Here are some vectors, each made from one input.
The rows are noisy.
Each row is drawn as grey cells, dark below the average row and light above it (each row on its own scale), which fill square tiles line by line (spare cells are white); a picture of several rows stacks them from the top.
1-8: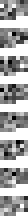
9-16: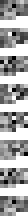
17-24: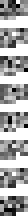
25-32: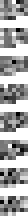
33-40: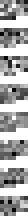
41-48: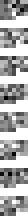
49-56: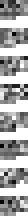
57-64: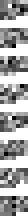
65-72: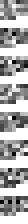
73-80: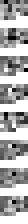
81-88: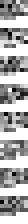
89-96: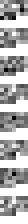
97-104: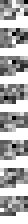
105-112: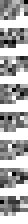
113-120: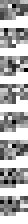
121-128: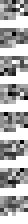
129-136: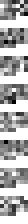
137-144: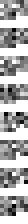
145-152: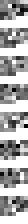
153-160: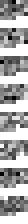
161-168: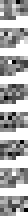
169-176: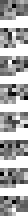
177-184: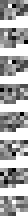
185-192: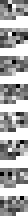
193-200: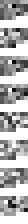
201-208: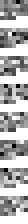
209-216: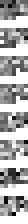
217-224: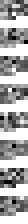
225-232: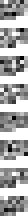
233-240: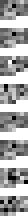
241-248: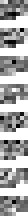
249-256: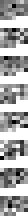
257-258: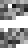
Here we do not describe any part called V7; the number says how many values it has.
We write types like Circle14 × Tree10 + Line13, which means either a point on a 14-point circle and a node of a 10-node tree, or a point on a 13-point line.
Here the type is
Bool × List2(V7) × Tree9.
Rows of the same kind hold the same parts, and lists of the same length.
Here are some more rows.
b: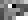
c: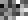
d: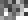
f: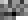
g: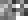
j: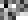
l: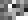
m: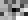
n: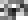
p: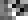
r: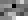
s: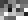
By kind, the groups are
b, l, p, r
c, f
d, g, j, m, n, s

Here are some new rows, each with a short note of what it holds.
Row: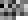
a node of a 9-node tree and a true/false value, together with a list of one item
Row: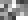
a node of a 9-node tree and a true/false value, together with a list of two items
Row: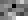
a node of a 9-node tree and a true/false value, together with the empty list
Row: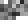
a node of a 9-node tree and a true/false value, together with a list of one item
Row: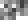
a node of a 9-node tree and a true/false value, together with a list of two items
